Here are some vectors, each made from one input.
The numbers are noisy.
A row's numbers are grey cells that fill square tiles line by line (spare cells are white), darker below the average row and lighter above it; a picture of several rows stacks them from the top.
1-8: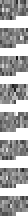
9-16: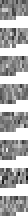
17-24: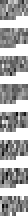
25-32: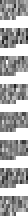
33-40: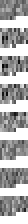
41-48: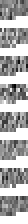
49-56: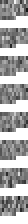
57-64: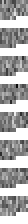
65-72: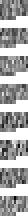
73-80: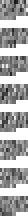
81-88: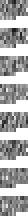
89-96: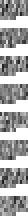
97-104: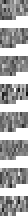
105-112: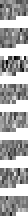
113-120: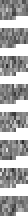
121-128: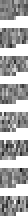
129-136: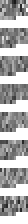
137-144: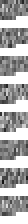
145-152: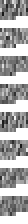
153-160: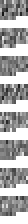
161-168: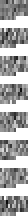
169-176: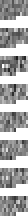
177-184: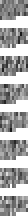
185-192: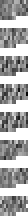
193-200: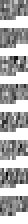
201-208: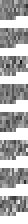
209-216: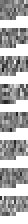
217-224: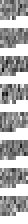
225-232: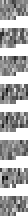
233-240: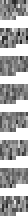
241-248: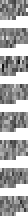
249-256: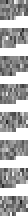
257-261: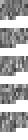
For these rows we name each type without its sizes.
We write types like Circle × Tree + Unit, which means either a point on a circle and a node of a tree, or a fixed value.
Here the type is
List(Circle) × (Tree + Unit).
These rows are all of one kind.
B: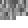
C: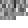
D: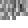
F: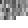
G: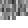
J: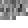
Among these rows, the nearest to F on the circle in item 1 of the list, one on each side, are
B and J.
